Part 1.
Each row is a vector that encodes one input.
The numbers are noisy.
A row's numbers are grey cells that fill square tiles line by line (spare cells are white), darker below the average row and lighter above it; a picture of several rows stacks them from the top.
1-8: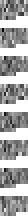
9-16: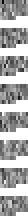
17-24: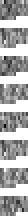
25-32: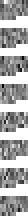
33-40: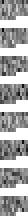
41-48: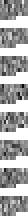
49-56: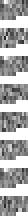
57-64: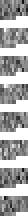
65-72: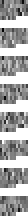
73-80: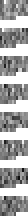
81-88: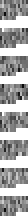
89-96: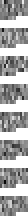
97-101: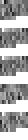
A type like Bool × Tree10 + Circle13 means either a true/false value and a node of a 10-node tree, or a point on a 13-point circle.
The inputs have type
Bool × Circle10 + Unit.
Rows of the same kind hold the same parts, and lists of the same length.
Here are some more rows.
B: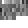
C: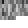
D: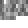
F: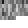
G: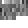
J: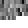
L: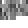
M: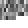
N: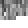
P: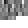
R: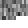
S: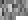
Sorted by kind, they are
B, C, D, F, G, J, L, N, P, R, S
M

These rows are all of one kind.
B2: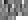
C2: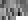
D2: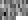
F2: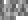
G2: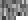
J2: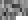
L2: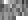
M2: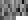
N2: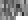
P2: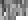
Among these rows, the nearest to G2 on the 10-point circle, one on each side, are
B2 and C2.
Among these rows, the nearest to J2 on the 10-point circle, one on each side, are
D2 and N2.
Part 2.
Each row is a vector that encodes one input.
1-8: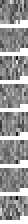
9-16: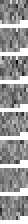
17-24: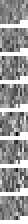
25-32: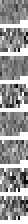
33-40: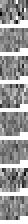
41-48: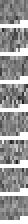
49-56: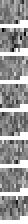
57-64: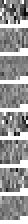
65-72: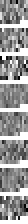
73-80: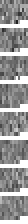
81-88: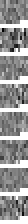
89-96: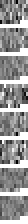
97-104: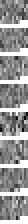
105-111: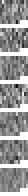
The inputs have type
Bool × Line13.
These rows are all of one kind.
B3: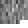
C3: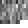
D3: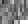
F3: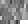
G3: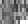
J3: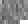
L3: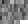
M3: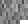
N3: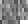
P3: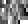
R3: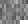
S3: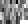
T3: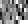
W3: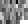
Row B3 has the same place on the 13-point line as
D3, L3 and P3.
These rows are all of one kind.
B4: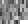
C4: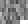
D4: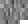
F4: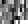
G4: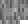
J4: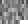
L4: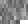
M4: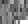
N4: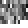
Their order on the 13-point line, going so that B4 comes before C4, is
M4, F4, G4, N4, J4, B4, L4, D4, C4.
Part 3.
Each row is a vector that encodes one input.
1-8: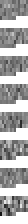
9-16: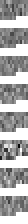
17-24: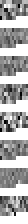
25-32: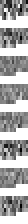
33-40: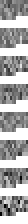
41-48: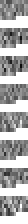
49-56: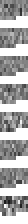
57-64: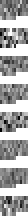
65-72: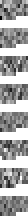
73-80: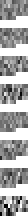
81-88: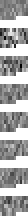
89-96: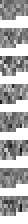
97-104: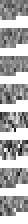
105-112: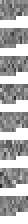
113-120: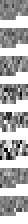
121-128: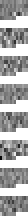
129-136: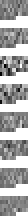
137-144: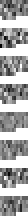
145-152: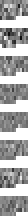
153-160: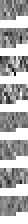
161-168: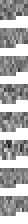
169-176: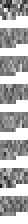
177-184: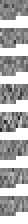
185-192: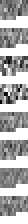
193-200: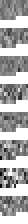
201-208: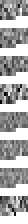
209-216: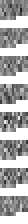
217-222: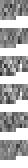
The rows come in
3 kinds.
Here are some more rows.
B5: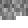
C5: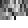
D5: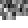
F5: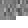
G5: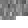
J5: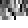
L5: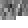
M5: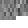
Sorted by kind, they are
B5, D5, G5
C5, J5
F5, L5, M5

